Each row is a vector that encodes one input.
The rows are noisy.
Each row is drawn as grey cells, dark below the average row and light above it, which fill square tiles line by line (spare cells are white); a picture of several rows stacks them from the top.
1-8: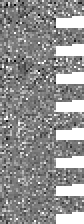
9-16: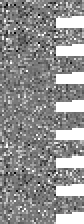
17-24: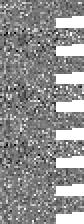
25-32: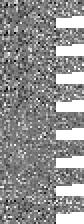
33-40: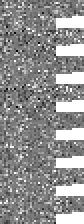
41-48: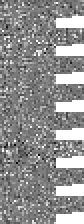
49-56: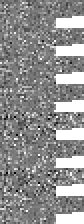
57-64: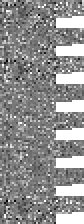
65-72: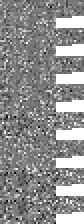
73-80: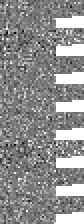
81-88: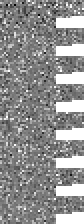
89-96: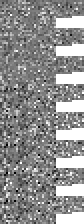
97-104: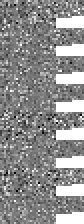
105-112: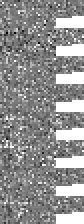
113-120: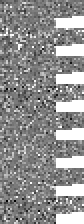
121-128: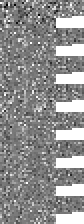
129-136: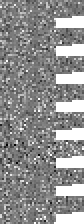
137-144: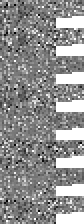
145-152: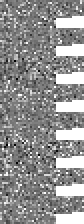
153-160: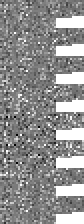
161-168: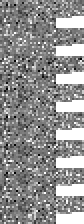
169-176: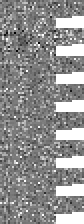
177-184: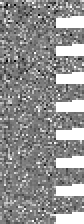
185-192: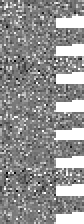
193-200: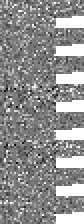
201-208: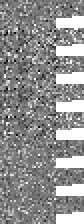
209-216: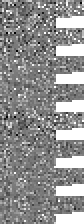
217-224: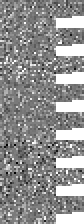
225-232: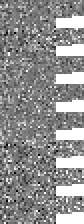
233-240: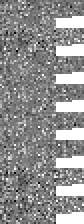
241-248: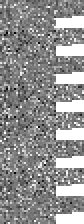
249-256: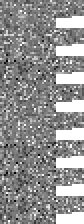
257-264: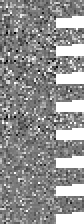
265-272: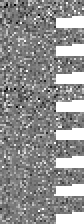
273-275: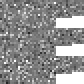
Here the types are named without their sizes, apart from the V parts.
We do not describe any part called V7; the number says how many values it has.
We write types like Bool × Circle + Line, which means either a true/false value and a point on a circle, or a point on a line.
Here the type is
Bool × V7 + Circle × Label + Unit.
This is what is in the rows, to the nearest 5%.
About 65% of them hold a point on a circle and a label. A few of them hold a fixed value. The rest hold a true/false value and a value of V7.
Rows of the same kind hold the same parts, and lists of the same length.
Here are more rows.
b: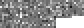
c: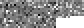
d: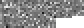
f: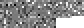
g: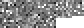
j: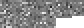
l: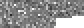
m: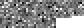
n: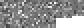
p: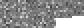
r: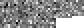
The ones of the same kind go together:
b, d, j, l, n, p
c, f, g, r
m

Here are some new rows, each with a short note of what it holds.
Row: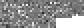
a point on a circle and a label
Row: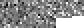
a true/false value and a value of V7
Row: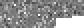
a point on a circle and a label
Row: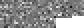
a point on a circle and a label
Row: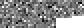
a fixed value
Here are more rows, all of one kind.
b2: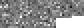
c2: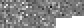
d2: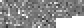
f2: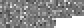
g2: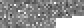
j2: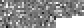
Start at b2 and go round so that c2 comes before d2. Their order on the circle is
b2, c2, f2, g2, d2, j2.
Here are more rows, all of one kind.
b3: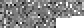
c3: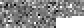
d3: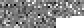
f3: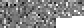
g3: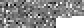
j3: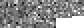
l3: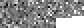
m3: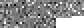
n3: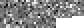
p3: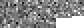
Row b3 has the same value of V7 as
g3 and m3.
